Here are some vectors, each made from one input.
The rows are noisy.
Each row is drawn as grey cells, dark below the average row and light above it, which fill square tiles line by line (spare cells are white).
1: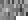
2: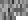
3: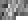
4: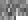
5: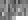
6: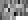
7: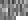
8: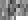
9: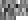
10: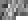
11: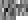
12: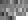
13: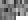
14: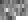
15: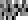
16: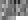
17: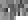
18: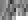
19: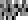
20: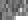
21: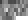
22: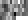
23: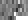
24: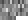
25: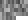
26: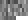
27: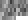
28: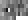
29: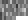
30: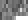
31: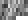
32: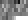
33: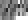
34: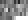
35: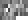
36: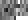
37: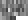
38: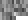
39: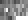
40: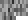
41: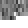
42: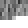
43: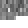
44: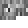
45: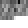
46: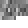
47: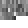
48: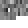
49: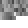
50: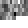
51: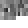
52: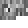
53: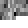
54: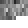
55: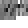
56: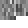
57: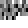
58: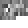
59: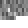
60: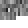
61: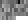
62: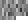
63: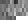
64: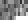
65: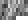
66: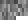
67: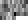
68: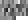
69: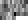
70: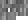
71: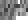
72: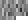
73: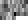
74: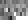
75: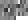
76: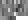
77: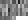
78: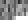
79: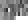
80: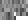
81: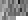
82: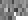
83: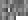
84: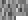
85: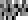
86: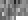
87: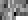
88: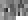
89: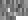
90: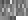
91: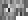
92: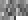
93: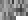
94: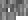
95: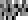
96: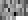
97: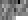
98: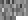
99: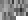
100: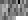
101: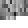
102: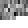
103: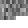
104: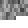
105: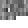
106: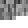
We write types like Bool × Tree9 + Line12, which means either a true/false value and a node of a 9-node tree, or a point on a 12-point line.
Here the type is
List3(Bool × Line5).
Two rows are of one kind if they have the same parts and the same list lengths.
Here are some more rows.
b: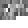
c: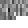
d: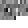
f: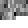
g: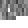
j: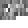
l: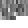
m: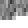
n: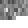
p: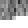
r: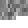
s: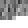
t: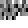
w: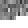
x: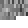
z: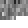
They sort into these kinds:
b, f, j
c, x
d, g, l, m, n, p, r, s, w, z
t

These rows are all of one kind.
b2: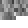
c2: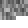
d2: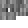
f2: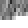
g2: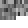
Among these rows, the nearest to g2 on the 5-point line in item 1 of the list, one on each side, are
d2 and f2.
